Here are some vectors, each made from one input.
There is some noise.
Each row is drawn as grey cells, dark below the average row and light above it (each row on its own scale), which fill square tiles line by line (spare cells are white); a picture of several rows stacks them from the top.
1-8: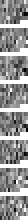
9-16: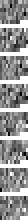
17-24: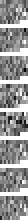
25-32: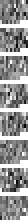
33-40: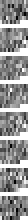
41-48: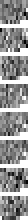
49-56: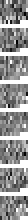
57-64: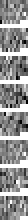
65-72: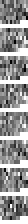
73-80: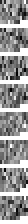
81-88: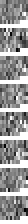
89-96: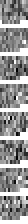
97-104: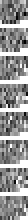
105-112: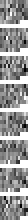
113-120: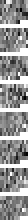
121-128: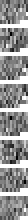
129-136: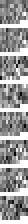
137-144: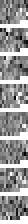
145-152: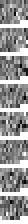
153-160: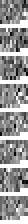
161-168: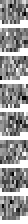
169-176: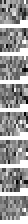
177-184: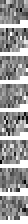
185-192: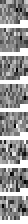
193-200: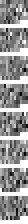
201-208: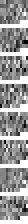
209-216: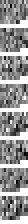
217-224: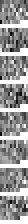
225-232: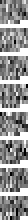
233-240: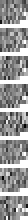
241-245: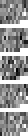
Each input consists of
either a point on a 10-point circle, one of 5 labels and a point on a 5-point line, or a point on an 11-point line and three true/false values.
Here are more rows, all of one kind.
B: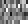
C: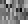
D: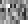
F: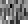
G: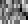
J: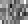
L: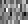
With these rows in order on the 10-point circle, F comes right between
C and J.
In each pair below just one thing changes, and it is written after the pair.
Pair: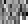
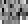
the place on the 5-point line
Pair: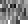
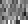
the place on the 5-point line
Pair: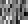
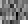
the place on the 5-point line
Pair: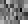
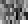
the place on the 10-point circle
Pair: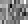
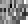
the place on the 5-point line
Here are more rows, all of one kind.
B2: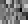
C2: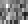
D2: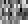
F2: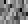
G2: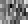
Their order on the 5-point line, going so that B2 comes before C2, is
G2, B2, D2, F2, C2.
